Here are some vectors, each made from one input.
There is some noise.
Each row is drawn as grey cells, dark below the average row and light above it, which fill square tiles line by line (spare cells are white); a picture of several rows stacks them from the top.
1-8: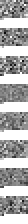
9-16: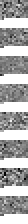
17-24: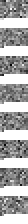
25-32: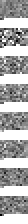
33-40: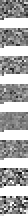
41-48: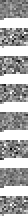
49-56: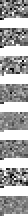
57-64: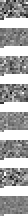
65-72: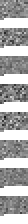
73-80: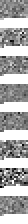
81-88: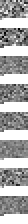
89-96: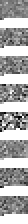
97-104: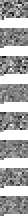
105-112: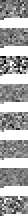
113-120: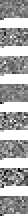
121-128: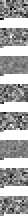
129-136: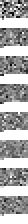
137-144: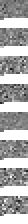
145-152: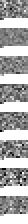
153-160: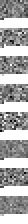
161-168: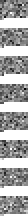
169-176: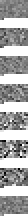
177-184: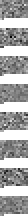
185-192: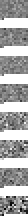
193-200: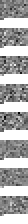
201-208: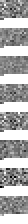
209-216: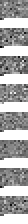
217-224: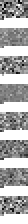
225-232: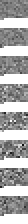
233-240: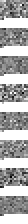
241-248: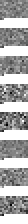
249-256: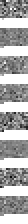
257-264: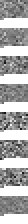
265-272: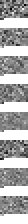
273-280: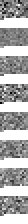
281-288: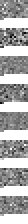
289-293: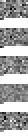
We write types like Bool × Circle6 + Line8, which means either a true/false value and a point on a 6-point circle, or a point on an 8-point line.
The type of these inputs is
Bool × Bool × Bool × List2(Line11).
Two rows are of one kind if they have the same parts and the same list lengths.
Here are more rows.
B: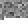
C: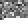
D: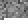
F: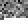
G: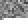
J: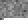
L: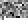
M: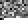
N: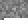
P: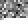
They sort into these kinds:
B, D, N
C, F, G, J, M
L, P

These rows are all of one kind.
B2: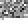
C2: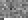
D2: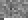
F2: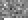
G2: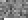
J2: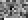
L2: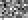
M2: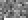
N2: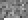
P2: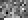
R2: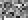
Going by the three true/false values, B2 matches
C2, D2, F2 and P2.
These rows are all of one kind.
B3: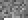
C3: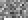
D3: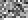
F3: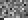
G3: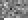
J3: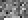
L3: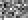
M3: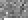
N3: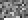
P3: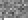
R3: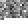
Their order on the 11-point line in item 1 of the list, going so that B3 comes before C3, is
B3, D3, L3, P3, J3, C3, R3, F3, N3, G3, M3.
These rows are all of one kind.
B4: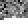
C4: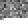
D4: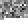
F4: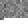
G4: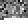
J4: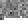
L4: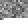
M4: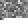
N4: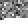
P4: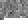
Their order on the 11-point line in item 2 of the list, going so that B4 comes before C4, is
J4, M4, F4, D4, P4, B4, N4, L4, C4, G4.
